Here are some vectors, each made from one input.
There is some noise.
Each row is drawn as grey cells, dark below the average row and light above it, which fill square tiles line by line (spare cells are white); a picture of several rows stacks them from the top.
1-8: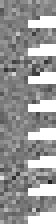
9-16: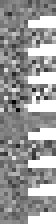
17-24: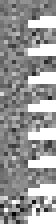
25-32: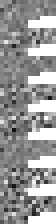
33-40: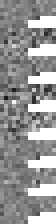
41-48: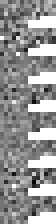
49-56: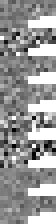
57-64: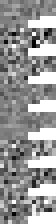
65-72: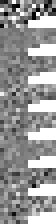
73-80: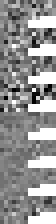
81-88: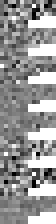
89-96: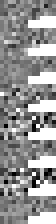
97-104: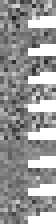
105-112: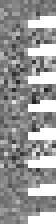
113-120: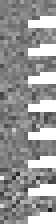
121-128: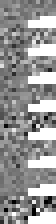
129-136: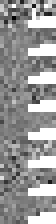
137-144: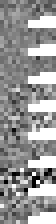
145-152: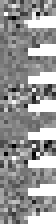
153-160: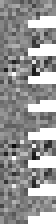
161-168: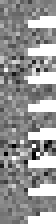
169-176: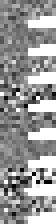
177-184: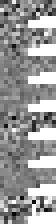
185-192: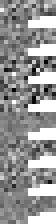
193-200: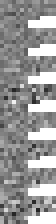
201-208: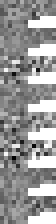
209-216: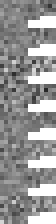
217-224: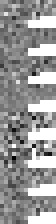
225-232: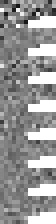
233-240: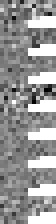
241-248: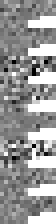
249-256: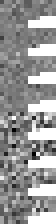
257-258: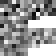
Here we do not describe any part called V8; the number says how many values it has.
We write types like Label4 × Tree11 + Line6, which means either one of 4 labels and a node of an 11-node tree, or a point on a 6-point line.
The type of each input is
(Bool × Circle10 + Label6) × V8 + Line5.
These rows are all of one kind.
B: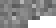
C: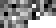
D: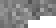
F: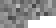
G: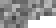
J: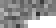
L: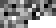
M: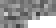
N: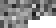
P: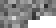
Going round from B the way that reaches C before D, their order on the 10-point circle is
B, J, N, P, C, D, L, G, F, M.
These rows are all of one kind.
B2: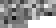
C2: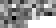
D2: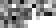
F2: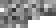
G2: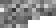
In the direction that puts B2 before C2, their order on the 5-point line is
F2, G2, B2, C2, D2.
